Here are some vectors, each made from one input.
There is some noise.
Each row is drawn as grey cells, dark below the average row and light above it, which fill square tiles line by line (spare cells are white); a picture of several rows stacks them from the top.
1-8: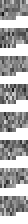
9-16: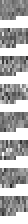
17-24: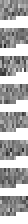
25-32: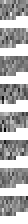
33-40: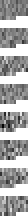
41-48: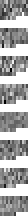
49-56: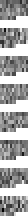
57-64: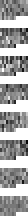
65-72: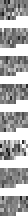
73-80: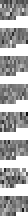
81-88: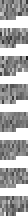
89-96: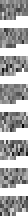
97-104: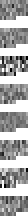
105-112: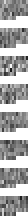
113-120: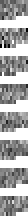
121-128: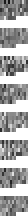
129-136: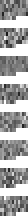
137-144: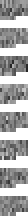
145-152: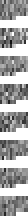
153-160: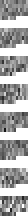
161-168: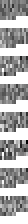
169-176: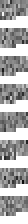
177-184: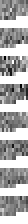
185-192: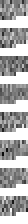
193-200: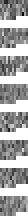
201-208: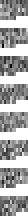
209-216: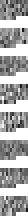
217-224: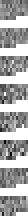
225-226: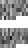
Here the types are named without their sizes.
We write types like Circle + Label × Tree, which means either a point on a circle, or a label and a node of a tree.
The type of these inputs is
Bool × Line + Circle.
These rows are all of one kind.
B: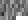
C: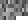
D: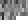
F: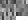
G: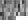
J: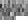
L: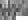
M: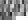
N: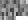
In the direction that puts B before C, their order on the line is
M, L, G, J, D, F, N, B, C.
